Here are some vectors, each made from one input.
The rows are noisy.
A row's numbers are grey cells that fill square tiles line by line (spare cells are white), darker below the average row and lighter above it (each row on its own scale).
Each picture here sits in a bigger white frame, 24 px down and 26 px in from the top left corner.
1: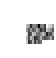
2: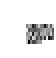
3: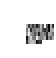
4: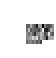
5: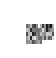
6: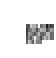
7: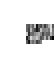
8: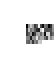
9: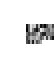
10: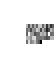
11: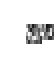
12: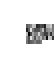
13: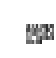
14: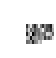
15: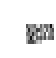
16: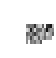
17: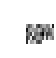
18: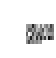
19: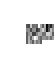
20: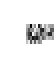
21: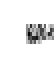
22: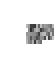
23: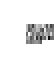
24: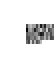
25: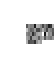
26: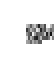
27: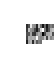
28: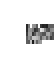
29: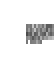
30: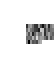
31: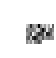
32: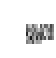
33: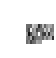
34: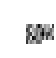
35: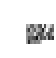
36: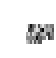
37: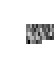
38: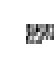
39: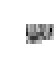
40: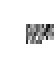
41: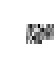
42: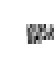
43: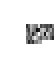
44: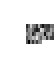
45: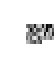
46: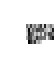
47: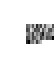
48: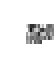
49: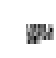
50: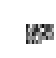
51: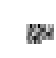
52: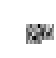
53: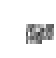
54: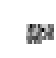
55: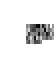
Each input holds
either a fixed value, or three true/false values.
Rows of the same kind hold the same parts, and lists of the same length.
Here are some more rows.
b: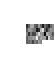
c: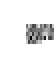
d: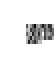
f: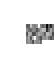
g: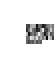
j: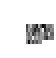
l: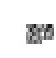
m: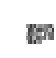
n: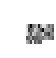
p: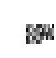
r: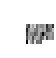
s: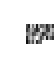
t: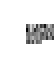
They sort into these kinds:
b, c, d, f, l, m, n, p, r, s
g, j, t

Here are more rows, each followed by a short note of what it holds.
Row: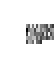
a fixed value
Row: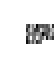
three true/false values
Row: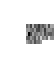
three true/false values
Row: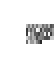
a fixed value
